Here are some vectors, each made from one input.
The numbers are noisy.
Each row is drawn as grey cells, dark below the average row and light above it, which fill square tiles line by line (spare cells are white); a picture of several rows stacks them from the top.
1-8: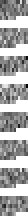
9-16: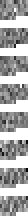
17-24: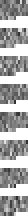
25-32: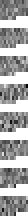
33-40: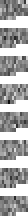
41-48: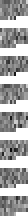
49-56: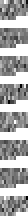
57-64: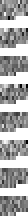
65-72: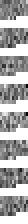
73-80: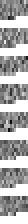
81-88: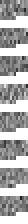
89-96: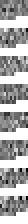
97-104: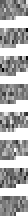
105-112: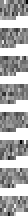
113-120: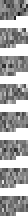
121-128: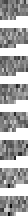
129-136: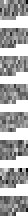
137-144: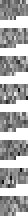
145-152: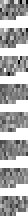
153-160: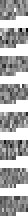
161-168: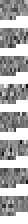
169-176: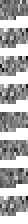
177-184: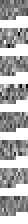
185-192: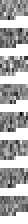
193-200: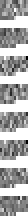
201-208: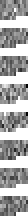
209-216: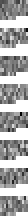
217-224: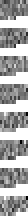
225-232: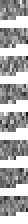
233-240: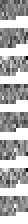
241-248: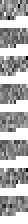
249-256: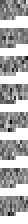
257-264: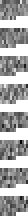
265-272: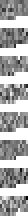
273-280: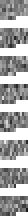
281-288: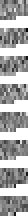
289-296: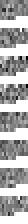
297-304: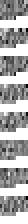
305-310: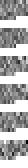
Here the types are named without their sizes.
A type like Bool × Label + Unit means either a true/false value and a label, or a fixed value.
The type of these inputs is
List(Line) × Tree.
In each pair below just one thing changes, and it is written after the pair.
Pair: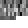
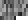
the place on the line in item 1 of the list
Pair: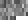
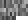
the node of the tree
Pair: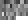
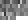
the place on the line in item 1 of the list
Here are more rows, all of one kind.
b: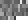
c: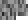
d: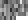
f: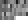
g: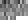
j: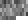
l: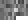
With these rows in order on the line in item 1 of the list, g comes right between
c and l.
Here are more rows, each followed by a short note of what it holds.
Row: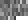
a node of a tree, together with a list of two items
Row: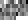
a node of a tree, together with the empty list
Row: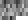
a node of a tree, together with a list of two items
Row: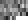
a node of a tree, together with a list of two items
